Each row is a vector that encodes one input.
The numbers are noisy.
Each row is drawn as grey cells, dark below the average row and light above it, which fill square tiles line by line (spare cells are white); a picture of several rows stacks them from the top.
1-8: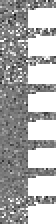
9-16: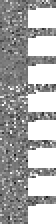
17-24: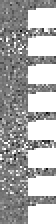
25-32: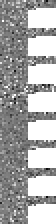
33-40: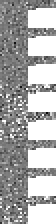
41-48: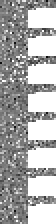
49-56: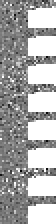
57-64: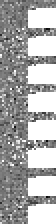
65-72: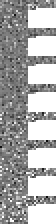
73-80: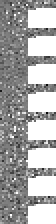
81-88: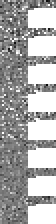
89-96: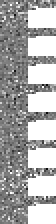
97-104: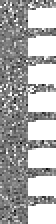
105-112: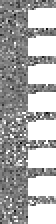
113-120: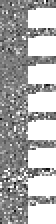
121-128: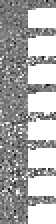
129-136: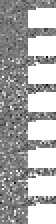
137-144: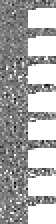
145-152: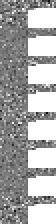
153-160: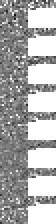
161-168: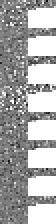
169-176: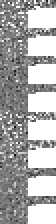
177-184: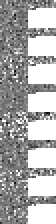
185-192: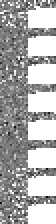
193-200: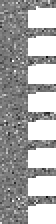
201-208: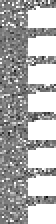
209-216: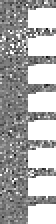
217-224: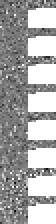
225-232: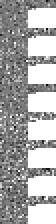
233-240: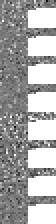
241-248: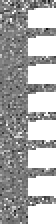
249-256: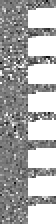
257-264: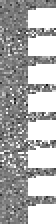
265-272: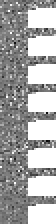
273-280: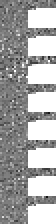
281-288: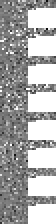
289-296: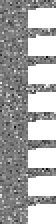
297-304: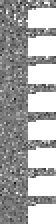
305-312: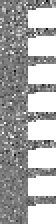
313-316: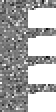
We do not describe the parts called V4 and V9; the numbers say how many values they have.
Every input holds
a point on a 5-point line, a node of a 14-node tree, a value of V4 and a value of V9.
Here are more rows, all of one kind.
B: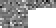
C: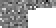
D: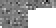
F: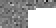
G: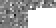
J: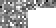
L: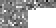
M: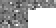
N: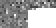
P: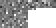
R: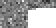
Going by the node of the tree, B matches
F and N.
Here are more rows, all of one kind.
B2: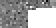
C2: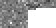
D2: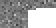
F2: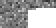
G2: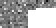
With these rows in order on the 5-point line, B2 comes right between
C2 and G2.
